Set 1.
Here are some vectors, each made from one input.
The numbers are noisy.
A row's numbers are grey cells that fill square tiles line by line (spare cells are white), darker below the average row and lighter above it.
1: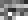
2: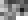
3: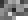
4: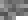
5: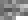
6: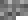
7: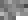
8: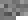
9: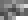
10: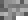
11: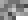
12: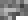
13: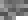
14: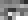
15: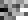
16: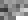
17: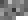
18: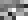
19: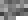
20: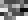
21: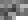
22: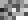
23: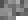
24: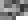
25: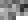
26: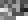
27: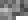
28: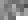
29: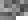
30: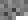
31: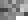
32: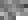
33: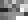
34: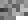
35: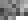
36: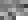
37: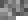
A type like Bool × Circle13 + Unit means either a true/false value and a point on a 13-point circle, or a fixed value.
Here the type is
Bool × Line5.
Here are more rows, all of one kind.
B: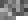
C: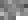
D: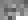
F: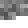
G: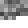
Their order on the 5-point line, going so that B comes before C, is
B, C, D, F, G.
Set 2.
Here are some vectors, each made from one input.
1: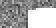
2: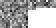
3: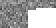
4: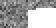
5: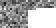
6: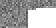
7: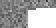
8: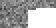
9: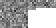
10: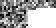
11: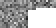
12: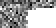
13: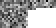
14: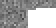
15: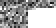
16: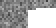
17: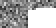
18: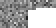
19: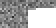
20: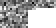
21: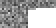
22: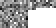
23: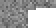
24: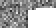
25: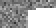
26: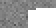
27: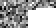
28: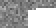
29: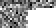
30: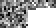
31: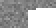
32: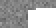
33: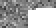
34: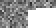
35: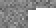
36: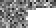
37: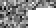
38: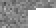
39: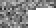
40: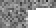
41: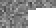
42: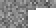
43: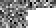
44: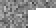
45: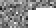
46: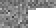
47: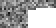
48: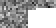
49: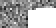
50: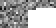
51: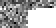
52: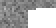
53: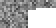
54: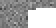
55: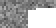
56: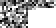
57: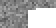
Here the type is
Bool × (Tree7 + Unit).
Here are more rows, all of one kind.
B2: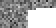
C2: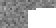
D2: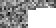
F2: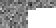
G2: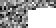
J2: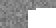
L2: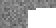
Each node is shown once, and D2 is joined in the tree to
J2.
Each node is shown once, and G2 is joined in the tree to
C2 and L2.
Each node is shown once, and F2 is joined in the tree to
B2 and L2.
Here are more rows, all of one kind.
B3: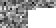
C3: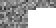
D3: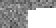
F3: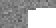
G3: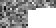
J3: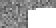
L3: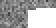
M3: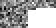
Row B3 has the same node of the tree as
G3 and M3.
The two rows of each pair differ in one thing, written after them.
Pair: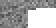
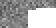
the true/false value
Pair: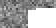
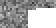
the node of the tree
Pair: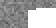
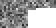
the true/false value
